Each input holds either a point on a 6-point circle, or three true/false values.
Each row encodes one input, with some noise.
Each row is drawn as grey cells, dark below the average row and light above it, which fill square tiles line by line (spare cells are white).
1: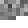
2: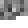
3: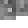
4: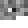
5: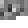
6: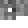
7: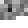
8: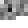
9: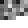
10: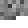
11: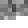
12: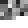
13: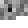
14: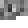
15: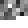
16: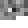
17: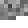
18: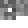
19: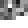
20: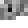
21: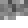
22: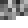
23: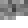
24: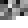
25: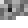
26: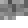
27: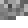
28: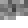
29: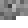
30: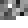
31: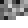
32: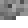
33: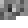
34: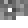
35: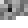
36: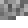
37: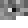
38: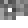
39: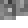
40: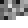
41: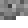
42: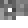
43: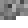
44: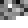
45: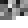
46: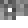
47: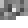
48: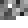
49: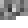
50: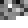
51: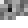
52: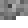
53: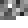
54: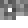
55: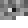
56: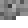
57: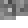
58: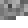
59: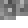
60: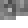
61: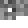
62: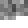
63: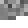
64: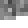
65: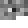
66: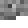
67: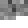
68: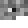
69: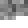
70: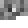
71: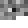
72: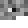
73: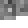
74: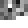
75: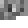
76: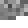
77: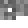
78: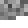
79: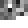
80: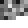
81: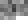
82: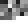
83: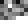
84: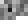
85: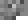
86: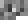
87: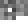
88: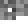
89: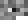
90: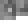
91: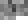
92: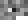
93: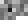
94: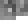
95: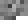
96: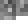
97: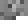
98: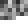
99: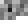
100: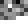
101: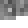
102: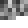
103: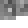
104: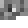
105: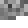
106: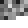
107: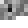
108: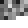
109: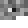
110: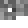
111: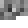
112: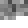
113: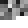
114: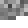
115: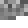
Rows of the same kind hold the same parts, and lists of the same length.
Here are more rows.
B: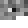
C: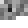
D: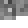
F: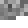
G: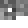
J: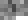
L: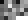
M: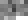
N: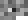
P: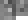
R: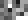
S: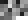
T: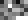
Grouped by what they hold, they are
B, C, D, F, G, J, M, N, P
L, R, S, T

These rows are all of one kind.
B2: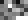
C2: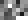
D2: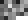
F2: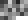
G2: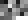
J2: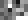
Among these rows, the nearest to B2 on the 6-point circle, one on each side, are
D2 and J2.
